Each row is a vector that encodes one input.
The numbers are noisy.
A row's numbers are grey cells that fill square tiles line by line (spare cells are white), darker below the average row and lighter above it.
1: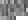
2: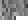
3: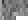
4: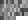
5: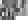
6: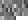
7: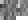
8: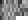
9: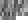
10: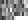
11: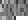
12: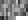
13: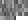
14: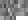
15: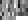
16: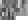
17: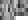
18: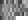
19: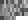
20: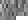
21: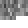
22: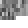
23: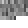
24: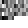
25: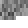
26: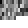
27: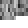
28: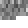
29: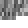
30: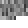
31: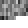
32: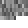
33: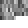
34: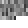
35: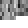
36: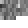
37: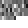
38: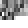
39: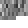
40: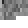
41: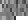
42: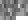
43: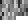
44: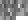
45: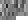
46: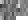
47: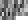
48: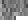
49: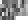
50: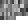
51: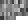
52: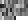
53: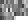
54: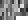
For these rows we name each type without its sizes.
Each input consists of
either a label, or a point on a line.
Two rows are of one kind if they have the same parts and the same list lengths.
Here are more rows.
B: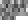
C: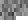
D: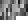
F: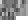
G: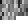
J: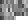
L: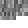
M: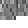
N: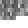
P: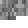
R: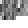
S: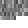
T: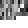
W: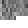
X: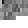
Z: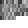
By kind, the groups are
B, C, F, L, M, N, P, R, S, W, X
D, G, J, T, Z

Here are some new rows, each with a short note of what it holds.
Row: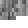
a label
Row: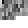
a label
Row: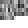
a point on a line
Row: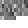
a label
